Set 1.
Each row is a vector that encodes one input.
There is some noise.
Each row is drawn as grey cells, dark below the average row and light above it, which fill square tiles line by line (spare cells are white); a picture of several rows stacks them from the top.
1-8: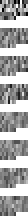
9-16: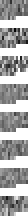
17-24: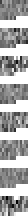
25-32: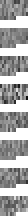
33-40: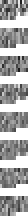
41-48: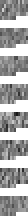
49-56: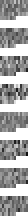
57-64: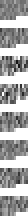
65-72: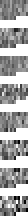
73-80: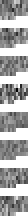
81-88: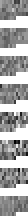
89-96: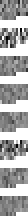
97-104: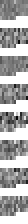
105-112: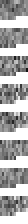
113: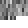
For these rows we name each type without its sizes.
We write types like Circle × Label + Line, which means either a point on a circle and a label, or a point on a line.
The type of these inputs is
Bool × Tree.
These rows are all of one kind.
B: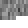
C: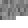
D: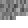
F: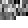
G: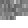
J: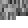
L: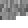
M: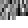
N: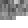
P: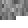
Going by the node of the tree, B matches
C and N.
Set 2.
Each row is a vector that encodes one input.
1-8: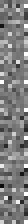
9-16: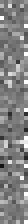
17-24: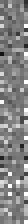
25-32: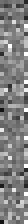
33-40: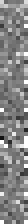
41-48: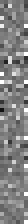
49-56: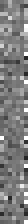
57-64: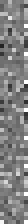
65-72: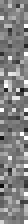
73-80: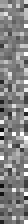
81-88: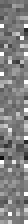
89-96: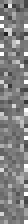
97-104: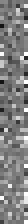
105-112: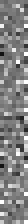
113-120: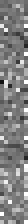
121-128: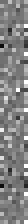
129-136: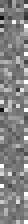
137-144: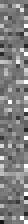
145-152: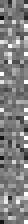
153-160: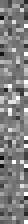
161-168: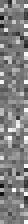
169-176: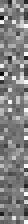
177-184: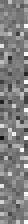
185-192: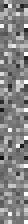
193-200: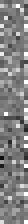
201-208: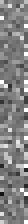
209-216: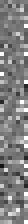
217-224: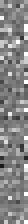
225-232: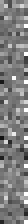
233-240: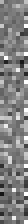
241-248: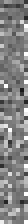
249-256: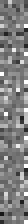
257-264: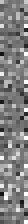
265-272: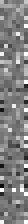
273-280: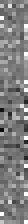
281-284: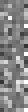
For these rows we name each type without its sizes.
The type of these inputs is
Bool × Line.
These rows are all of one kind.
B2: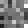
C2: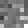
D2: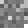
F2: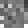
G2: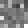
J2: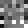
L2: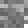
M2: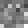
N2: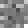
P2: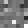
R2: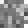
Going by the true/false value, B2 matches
J2 and P2.
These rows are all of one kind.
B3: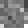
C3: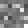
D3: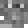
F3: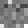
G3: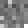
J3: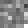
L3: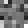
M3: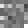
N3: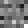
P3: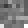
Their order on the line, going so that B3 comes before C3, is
J3, N3, F3, G3, D3, M3, B3, C3, P3, L3.
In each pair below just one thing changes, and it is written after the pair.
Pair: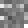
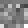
the place on the line
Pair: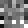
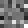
the place on the line
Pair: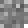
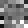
the true/false value
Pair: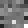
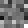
the place on the line
